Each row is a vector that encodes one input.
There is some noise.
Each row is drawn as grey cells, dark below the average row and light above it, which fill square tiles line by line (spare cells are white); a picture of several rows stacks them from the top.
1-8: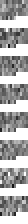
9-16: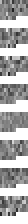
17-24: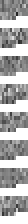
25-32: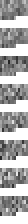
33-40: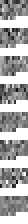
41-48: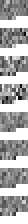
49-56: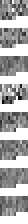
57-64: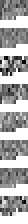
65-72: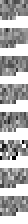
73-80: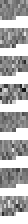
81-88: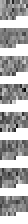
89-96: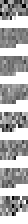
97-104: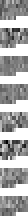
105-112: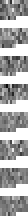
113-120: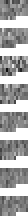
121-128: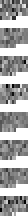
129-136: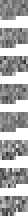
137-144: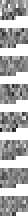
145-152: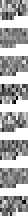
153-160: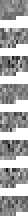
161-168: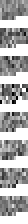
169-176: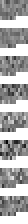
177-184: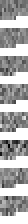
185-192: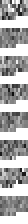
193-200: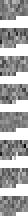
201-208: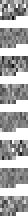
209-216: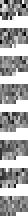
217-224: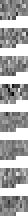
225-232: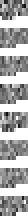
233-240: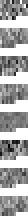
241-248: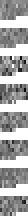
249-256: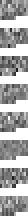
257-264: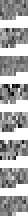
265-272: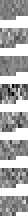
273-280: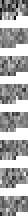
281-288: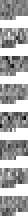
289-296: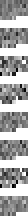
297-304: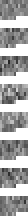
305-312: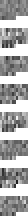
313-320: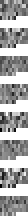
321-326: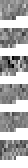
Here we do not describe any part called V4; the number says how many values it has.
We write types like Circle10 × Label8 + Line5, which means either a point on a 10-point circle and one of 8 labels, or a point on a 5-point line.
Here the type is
(Bool × Bool × Bool + Label9) × V4.
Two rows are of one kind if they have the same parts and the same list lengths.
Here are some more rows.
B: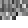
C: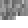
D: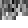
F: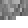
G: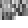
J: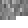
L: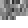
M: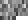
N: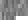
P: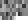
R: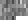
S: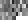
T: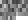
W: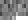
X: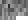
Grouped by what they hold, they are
B, D, G, S, T, X
C, F, J, L, M, N, P, R, W

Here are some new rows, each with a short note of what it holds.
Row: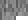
three true/false values and a value of V4
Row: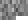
one of 9 labels and a value of V4
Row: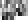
one of 9 labels and a value of V4
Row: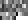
three true/false values and a value of V4
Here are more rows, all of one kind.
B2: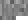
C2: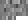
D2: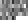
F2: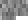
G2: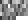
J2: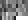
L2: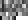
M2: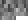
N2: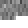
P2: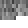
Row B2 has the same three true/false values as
D2, F2, M2 and N2.
